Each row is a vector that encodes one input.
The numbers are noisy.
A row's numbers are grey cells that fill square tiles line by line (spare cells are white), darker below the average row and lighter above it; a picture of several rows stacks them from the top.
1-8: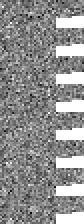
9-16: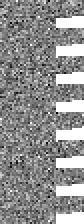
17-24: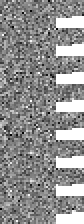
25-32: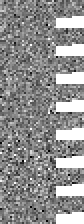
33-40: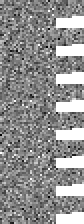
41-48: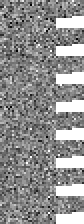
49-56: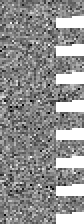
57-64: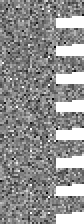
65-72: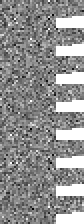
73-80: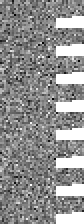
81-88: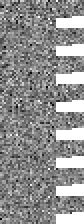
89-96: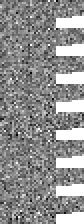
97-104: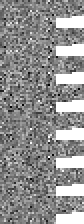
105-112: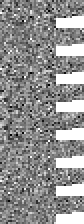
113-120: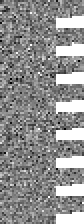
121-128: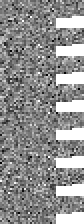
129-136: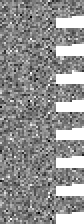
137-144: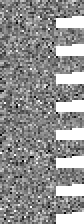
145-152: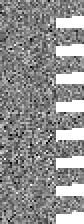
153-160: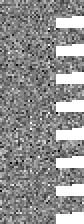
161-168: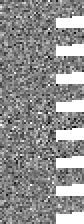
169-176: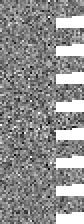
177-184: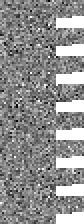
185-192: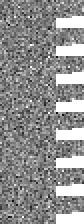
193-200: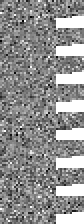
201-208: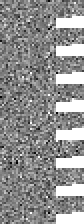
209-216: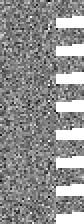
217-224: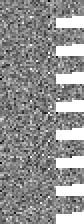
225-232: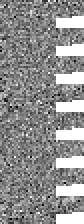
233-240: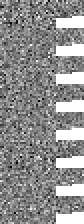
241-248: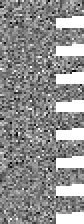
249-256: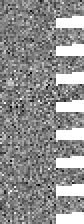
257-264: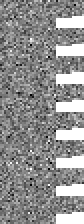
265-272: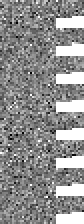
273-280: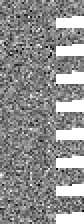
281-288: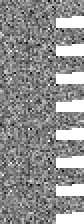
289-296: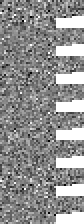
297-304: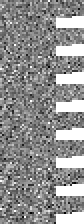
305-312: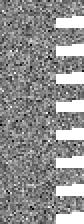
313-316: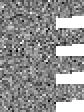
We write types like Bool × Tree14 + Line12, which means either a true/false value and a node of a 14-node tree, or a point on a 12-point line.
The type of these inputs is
(Bool × Circle11 + Line10) × List2(Line7).
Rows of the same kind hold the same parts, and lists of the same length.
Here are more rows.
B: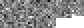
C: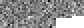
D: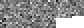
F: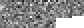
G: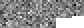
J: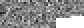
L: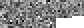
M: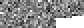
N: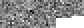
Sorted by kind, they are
B, C, N
D, G
F
J
L
M

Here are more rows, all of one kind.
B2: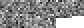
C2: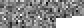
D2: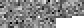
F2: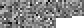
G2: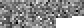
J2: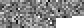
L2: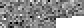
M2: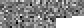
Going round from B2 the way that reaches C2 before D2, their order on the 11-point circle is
B2, M2, C2, L2, D2, G2, F2, J2.
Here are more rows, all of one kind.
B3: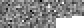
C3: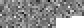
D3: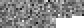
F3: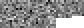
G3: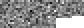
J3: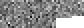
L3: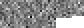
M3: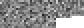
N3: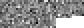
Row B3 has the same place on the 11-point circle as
G3, J3 and M3.
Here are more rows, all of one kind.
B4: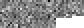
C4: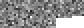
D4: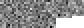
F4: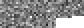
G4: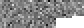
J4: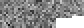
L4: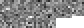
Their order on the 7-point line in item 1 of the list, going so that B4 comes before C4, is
F4, D4, B4, L4, G4, J4, C4.
